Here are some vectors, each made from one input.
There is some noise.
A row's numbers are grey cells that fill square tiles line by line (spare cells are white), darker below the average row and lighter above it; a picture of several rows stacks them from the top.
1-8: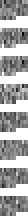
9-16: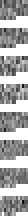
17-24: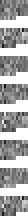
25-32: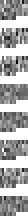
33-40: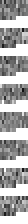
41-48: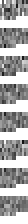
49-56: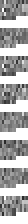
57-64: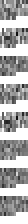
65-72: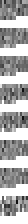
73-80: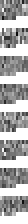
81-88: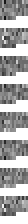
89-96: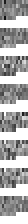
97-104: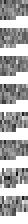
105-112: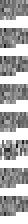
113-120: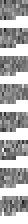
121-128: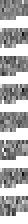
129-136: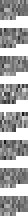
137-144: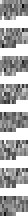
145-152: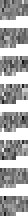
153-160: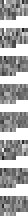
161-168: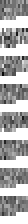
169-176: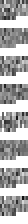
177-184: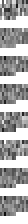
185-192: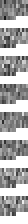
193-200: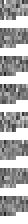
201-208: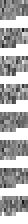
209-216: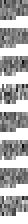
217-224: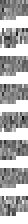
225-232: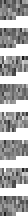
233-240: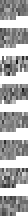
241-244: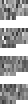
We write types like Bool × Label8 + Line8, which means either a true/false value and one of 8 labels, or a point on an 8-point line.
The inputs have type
Bool × (Circle6 + Unit).
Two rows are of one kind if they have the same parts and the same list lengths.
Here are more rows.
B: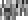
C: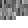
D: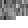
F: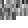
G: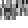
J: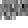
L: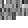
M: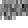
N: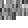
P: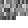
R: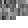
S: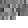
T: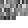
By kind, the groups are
B, G, J, M
C, D, F, L, N, P, R, S, T

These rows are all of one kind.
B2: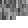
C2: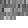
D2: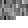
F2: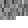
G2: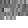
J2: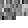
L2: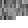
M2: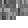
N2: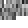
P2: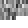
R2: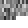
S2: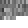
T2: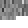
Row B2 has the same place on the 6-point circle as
J2 and M2.
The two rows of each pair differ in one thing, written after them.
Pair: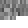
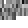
the true/false value
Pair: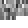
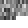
the place on the 6-point circle
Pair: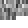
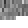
the true/false value
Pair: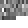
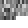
the place on the 6-point circle
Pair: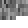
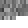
the place on the 6-point circle
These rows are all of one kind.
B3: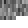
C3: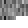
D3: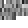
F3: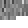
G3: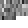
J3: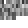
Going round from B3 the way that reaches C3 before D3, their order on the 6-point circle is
B3, C3, F3, J3, D3, G3.
